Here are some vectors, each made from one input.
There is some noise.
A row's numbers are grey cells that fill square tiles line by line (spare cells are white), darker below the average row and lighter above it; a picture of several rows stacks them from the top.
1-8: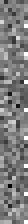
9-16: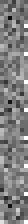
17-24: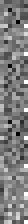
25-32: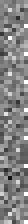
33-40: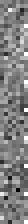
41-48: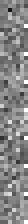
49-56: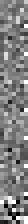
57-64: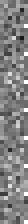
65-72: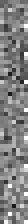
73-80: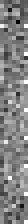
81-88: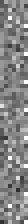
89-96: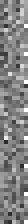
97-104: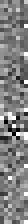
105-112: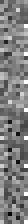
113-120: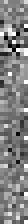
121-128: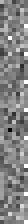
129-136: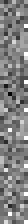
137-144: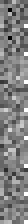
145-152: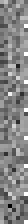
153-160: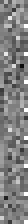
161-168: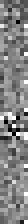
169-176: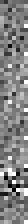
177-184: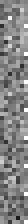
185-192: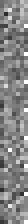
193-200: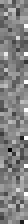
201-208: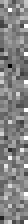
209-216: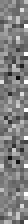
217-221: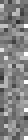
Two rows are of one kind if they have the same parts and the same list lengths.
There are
2 kinds of row.
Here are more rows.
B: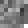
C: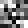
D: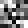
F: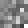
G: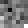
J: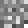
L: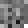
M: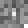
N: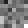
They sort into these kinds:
B, F, G, J, L, M, N
C, D

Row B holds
one of 7 labels and four true/false values.
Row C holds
a fixed value.
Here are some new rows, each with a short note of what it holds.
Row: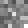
one of 7 labels and four true/false values
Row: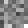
one of 7 labels and four true/false values
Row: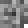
one of 7 labels and four true/false values
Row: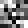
a fixed value
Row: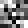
a fixed value
